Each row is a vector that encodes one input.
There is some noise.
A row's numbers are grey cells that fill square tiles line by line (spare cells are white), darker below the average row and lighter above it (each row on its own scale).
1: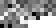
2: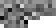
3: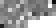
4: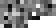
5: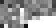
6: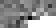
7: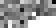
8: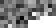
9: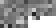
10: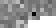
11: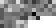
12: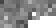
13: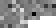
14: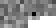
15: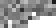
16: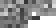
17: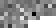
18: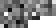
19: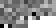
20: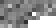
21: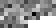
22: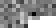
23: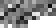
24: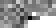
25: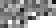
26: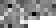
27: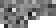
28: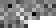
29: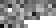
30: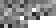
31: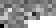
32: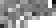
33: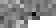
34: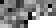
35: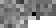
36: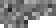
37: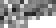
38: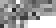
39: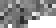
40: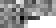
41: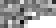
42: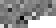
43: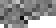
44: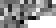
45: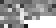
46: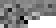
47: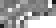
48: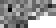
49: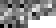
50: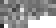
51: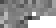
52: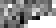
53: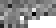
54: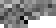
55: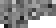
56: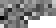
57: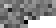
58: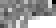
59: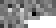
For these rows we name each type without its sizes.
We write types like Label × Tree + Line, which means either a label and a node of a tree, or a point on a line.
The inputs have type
Bool × (Line × Line + Unit).
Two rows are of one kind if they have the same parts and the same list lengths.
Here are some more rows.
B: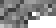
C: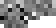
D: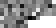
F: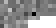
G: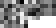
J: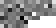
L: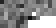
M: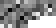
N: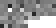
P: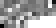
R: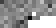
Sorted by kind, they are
B, C, D, F, G, J, L, M, N, R
P

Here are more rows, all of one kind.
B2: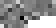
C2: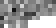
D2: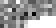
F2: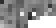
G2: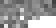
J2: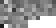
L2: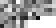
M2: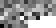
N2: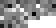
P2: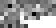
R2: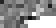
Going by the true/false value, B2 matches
F2 and R2.
